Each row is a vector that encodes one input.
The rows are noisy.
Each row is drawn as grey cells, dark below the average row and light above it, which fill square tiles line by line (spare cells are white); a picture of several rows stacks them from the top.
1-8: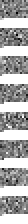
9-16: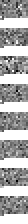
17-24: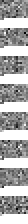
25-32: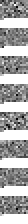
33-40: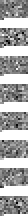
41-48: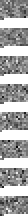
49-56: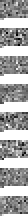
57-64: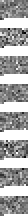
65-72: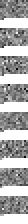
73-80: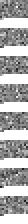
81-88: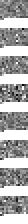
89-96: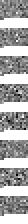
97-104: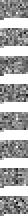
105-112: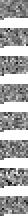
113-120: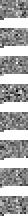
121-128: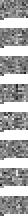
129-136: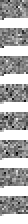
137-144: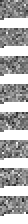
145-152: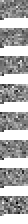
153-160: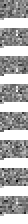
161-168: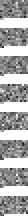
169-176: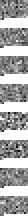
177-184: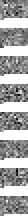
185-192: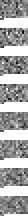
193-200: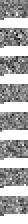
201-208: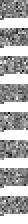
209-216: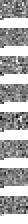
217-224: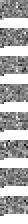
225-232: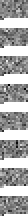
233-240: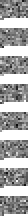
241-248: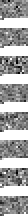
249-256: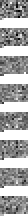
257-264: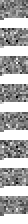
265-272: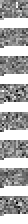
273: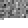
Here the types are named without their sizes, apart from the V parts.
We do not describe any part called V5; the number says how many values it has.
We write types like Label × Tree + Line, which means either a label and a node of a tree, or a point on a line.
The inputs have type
Bool × Bool × Bool × Bool × Circle + V5.
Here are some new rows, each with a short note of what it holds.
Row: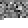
a value of V5
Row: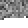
a point on a circle and four true/false values
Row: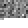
a point on a circle and four true/false values
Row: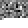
a value of V5
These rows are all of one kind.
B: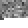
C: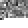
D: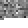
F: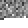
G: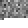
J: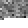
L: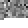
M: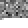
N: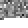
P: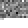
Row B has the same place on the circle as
C and F.
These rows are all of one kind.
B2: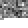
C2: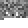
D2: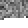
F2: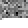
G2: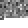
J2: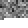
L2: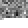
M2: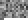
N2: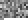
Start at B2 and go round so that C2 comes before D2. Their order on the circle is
B2, F2, L2, N2, M2, C2, D2, G2, J2.
